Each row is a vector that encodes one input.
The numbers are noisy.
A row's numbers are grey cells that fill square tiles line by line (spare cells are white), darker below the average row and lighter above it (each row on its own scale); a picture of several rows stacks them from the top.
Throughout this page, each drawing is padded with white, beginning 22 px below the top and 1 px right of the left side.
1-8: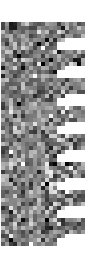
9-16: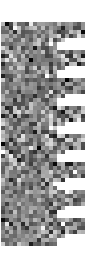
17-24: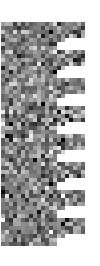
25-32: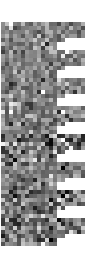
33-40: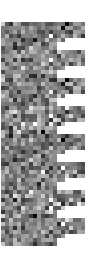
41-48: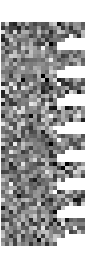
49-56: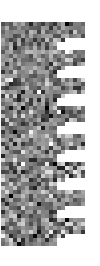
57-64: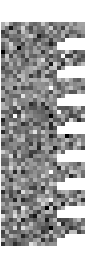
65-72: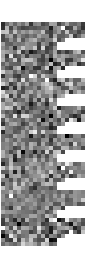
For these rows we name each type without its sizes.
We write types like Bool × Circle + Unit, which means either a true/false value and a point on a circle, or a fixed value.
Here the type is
(Bool × Bool × Bool × Bool + Unit) × Label.
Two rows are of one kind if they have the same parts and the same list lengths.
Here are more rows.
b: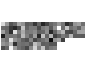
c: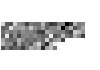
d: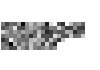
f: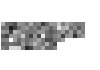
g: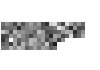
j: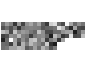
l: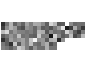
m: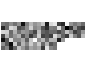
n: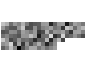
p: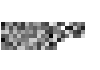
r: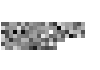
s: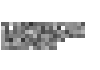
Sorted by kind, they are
b, d, f, g, j, n, p, r, s
c, l, m

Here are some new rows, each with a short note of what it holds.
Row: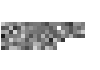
a label
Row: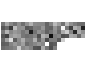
a label and four true/false values
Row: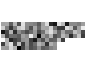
a label and four true/false values
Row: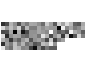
a label and four true/false values
